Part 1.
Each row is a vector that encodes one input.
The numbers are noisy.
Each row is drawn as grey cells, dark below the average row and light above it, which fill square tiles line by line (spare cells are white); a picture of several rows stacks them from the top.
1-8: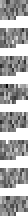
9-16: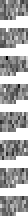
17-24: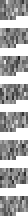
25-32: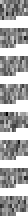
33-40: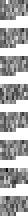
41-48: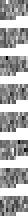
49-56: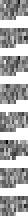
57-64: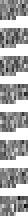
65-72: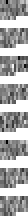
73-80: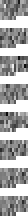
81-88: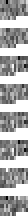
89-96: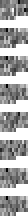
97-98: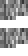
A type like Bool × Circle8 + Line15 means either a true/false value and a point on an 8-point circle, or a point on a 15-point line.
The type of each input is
Line7 + Tree7.
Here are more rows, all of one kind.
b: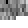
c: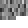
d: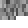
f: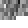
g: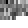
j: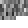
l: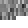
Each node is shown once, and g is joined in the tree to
b.
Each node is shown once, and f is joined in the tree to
d and j.
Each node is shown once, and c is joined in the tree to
l.
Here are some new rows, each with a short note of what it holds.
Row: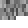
a node of a 7-node tree
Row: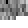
a node of a 7-node tree
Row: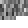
a node of a 7-node tree
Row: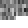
a point on a 7-point line
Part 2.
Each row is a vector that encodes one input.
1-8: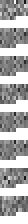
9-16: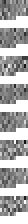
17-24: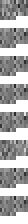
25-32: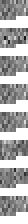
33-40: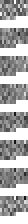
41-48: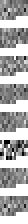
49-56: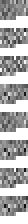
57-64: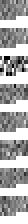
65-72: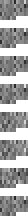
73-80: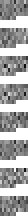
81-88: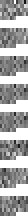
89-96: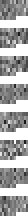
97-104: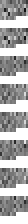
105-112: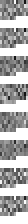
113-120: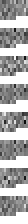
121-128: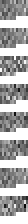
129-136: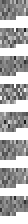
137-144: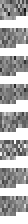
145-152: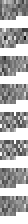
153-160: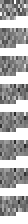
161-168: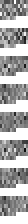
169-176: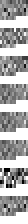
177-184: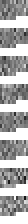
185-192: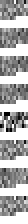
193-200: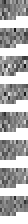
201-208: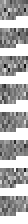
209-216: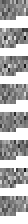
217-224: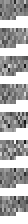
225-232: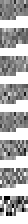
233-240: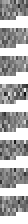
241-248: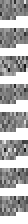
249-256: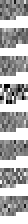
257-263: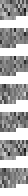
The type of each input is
List2(Line5).
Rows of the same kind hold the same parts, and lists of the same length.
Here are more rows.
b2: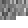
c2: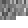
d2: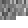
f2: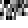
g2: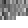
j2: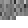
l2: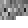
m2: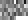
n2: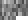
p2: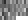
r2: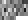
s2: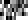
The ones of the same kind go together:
b2, c2, d2, g2, m2, p2
f2, s2
j2, l2, n2, r2

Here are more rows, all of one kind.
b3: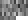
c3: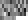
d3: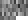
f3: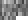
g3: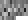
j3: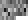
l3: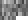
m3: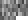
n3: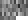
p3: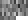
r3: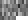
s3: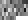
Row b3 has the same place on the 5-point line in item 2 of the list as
d3, n3, p3 and s3.
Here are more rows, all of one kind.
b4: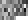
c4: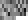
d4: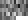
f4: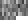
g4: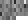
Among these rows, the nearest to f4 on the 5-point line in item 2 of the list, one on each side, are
b4 and d4.
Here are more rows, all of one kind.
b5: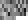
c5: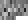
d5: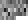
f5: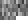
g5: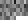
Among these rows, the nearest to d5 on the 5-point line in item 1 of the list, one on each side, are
b5 and c5.
